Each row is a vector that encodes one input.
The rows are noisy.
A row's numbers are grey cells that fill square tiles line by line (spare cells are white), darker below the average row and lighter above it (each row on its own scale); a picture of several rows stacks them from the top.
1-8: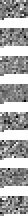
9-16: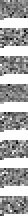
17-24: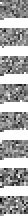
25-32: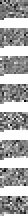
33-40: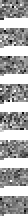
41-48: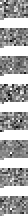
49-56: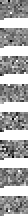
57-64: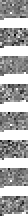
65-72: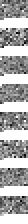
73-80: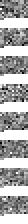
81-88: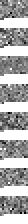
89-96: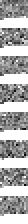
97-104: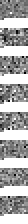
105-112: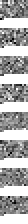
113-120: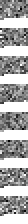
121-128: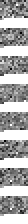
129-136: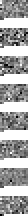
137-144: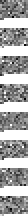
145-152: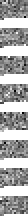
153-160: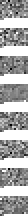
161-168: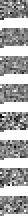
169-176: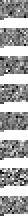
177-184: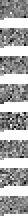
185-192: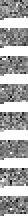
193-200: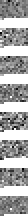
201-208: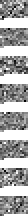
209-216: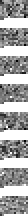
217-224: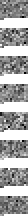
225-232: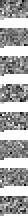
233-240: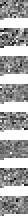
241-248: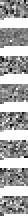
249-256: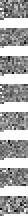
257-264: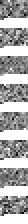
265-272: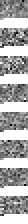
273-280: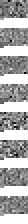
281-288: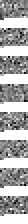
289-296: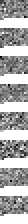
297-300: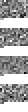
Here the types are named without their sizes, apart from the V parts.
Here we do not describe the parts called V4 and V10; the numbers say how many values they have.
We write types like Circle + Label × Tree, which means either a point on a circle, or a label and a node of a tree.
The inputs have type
Circle × Circle × V4 × V10 + Unit.
